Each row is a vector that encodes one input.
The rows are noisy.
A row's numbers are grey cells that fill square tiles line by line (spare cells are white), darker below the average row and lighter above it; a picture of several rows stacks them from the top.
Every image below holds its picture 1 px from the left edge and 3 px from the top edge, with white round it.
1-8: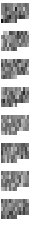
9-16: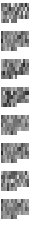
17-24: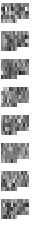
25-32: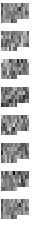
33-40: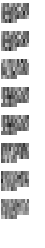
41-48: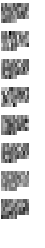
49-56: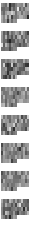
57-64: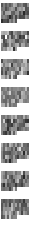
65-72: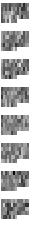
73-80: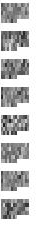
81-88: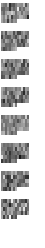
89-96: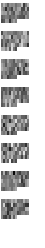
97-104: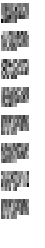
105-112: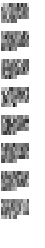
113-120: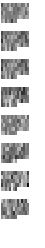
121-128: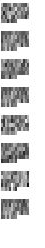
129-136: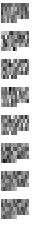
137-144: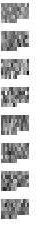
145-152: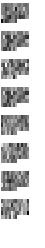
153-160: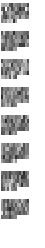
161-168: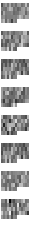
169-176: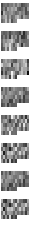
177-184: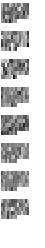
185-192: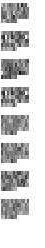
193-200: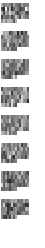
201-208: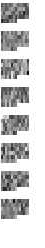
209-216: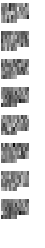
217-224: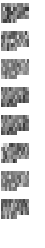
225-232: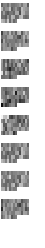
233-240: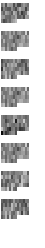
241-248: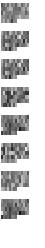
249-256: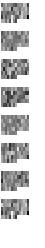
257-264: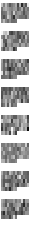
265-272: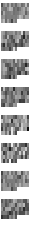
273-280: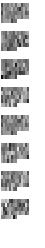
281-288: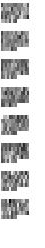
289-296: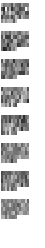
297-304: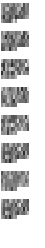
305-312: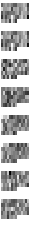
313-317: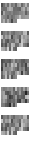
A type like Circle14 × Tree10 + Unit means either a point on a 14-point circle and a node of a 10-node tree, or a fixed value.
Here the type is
Circle16 + Line16 + Line18.
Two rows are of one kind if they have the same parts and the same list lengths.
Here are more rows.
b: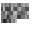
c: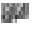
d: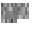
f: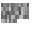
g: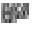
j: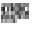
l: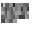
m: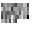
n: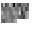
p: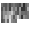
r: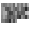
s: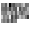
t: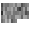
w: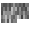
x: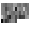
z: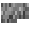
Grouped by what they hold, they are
b, c, g, l, n, r, x, z
d, f, m, p, t, w
j, s

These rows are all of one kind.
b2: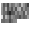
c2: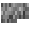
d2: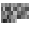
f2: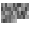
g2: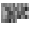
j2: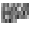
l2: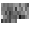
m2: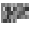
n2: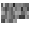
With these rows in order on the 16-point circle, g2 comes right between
c2 and m2.
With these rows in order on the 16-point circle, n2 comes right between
f2 and j2.
